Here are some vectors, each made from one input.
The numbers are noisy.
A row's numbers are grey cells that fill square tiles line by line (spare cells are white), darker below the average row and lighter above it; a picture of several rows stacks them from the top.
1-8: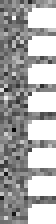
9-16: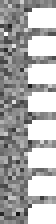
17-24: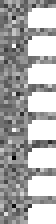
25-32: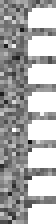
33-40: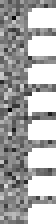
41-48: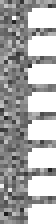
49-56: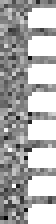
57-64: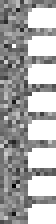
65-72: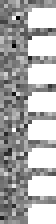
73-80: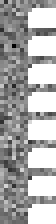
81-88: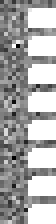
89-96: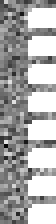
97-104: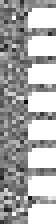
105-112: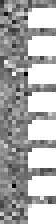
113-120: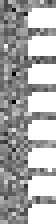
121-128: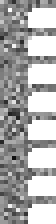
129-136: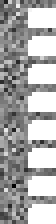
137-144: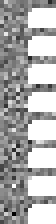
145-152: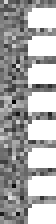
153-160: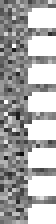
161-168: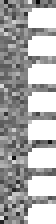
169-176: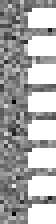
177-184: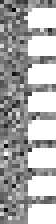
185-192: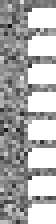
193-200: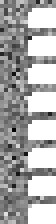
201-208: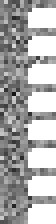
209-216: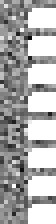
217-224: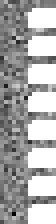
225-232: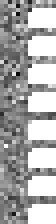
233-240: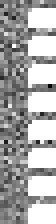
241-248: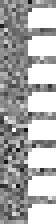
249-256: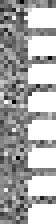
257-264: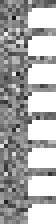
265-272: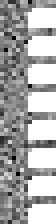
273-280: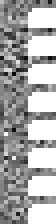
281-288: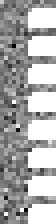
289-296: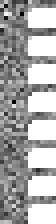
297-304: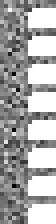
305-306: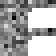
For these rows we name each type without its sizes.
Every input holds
a point on each of four lines.
